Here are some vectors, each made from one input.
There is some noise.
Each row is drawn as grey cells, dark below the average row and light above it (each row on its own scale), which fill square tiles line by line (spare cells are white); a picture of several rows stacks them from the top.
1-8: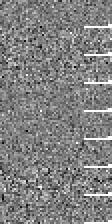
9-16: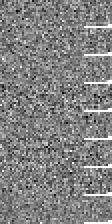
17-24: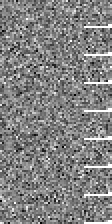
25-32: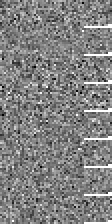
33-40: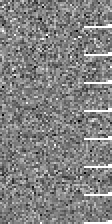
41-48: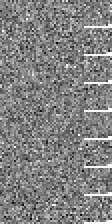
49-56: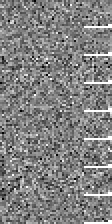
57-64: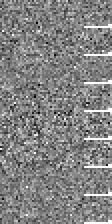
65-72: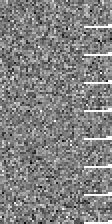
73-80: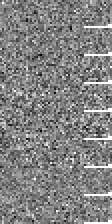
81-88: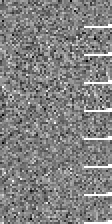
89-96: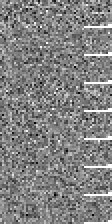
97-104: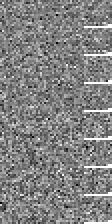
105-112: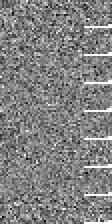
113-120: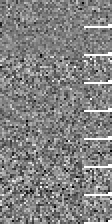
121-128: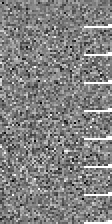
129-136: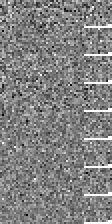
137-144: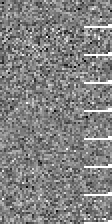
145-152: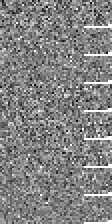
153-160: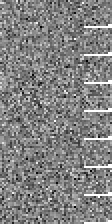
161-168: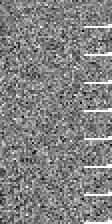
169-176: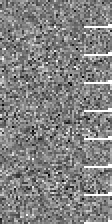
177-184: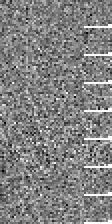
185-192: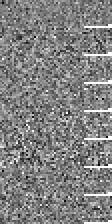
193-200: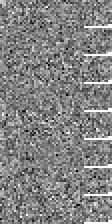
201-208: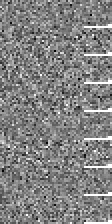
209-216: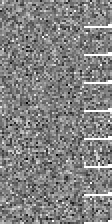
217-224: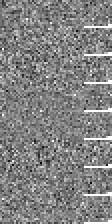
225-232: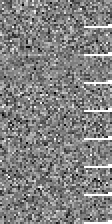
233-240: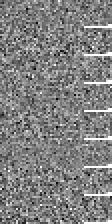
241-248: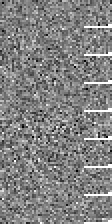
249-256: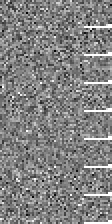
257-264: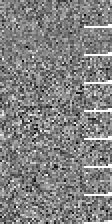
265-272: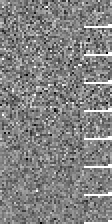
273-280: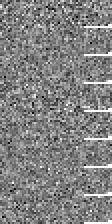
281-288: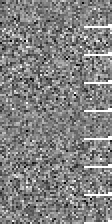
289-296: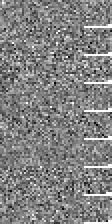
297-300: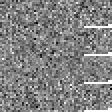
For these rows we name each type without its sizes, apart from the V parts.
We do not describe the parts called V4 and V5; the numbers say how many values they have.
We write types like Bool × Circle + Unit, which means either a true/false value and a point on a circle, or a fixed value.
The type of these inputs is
(Bool × Bool × Bool + (Line + V5) × V5) × Line × V4.
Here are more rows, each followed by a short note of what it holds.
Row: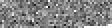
a point on each of two lines, a value of V4 and a value of V5
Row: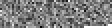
a point on a line, three true/false values and a value of V4
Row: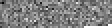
a point on a line, three true/false values and a value of V4
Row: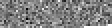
a point on a line, a value of V4 and two values of V5
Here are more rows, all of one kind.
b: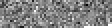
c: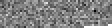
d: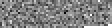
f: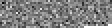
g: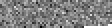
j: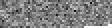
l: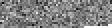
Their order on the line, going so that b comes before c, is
g, j, b, c, f, d, l.
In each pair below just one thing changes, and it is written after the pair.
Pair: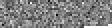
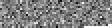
the value of V4
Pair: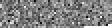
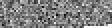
the place on the line
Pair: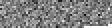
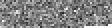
the place on the line
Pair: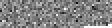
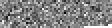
the value of V4
